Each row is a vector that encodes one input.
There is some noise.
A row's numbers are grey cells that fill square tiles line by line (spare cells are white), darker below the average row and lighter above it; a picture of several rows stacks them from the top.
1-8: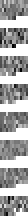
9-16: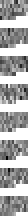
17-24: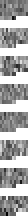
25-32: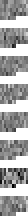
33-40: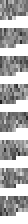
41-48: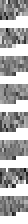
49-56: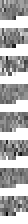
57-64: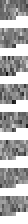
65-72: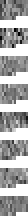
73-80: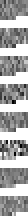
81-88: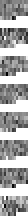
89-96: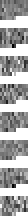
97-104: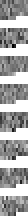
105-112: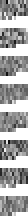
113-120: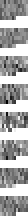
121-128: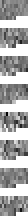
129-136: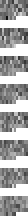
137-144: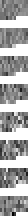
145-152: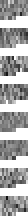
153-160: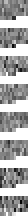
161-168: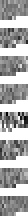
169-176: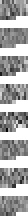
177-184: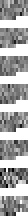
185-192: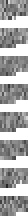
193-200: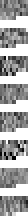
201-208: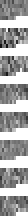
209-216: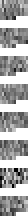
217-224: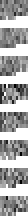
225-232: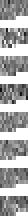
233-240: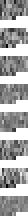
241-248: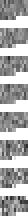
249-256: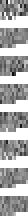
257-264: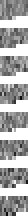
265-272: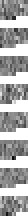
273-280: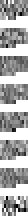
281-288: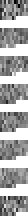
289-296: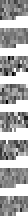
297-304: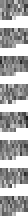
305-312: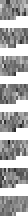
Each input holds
a list of up to two points on an 11-point line.
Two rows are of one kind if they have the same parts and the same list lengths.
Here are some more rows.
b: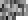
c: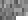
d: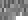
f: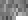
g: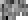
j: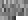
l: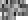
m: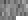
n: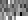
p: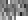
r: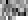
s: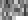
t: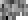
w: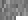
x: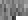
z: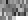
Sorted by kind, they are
b, g, l, t
c, f, j, n, p, w
d, m, r, s, x, z

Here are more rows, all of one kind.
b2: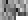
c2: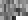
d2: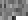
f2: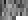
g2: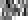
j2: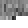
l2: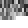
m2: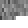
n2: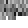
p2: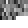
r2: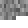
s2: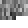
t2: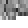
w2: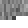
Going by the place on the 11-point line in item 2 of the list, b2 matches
c2, d2, j2 and l2.
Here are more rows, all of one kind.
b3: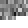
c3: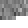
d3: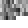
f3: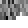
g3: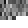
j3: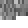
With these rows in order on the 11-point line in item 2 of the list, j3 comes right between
c3 and f3.
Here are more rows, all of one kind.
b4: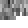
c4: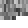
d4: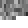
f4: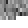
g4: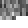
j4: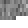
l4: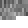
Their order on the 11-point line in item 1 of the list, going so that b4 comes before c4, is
b4, l4, j4, f4, g4, d4, c4.
